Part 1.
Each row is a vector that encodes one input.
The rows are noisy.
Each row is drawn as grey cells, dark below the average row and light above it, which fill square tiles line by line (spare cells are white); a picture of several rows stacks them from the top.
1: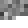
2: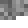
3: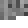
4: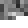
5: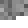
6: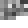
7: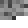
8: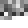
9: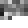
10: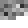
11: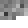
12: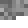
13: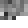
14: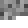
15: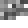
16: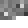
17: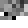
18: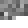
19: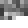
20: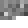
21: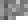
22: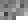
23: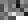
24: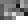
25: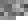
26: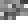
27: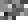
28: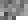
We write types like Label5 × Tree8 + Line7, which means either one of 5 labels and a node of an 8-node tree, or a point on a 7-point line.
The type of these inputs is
Line5.
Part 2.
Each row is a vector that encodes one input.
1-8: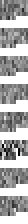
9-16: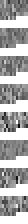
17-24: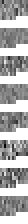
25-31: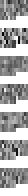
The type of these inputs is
Line4.
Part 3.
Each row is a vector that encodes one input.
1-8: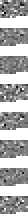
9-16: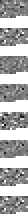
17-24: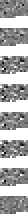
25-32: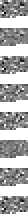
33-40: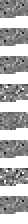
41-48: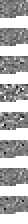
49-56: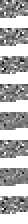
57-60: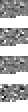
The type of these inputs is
Line7.
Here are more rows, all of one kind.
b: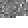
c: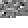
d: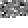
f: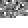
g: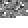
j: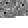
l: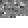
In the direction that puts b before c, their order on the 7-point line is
f, g, l, b, j, c, d.
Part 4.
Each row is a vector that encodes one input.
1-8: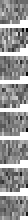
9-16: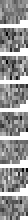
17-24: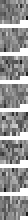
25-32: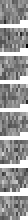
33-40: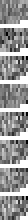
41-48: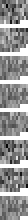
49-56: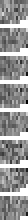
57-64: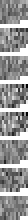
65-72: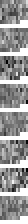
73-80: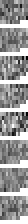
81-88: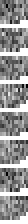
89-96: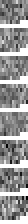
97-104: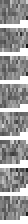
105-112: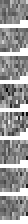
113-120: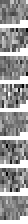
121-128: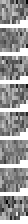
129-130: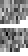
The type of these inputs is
Line9.
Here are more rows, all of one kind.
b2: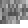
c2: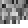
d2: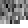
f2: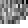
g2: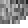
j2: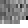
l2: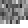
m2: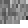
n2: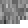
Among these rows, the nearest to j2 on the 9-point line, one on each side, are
l2 and m2.
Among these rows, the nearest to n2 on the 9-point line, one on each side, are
b2 and c2.
